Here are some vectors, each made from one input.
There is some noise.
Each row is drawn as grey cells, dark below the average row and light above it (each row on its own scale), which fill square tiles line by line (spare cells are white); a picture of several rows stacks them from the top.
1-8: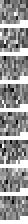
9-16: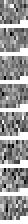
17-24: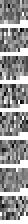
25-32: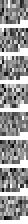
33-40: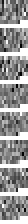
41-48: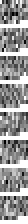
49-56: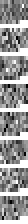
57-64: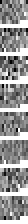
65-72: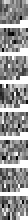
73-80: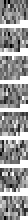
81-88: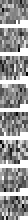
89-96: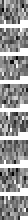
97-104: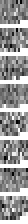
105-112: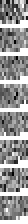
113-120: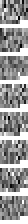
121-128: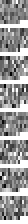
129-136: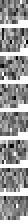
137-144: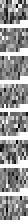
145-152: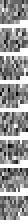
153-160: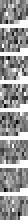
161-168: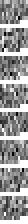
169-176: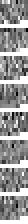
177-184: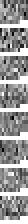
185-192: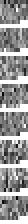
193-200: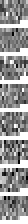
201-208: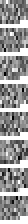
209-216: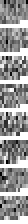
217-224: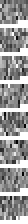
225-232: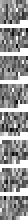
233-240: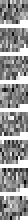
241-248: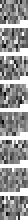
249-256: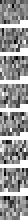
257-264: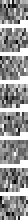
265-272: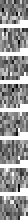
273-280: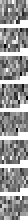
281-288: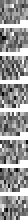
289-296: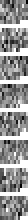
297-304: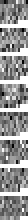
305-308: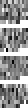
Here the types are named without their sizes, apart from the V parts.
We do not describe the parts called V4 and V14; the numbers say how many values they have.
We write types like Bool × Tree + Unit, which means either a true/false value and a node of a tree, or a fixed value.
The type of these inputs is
(Bool × Bool × Bool + V4) × V14 + Label.
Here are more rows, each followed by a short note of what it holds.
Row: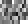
a label
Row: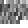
a value of V4 and a value of V14
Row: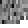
a value of V4 and a value of V14
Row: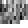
a value of V4 and a value of V14
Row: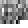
a label
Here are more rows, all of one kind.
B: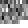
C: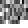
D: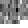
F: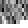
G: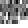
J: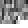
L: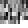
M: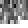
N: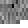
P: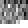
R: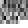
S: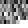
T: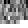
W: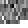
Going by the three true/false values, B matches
D, G, J and S.
